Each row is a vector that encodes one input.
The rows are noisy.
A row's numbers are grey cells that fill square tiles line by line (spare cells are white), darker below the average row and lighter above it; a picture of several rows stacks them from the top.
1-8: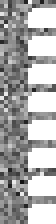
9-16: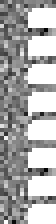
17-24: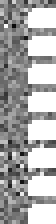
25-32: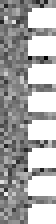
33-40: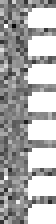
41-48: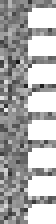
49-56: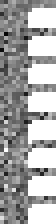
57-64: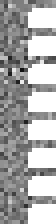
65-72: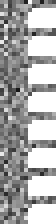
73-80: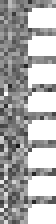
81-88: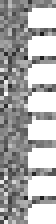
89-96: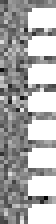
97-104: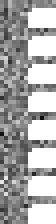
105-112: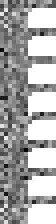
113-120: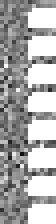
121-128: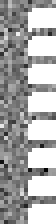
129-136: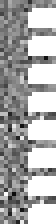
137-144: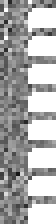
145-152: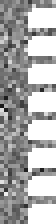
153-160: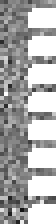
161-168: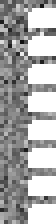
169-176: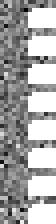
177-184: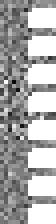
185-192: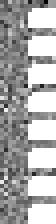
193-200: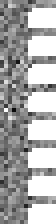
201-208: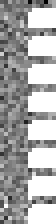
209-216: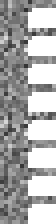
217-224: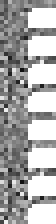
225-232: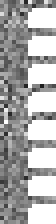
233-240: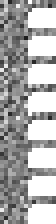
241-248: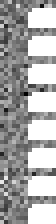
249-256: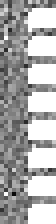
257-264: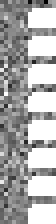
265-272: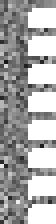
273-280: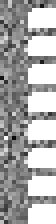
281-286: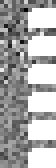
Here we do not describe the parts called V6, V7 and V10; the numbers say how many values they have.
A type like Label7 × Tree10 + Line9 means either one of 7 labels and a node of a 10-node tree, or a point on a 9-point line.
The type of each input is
(Bool × Line5 × V10 + V7) × V6 + Label11.
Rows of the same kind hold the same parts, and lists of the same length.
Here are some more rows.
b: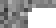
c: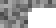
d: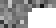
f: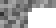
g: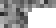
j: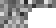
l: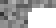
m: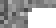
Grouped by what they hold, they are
b, c, f, l, m
d, g
j

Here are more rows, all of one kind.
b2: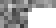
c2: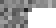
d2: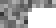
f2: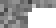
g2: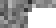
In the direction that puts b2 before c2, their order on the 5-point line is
b2, d2, g2, c2, f2.
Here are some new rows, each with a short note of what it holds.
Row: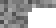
a point on a 5-point line, a true/false value, a value of V6 and a value of V10
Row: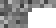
a value of V6 and a value of V7
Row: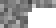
a point on a 5-point line, a true/false value, a value of V6 and a value of V10
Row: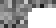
a value of V6 and a value of V7
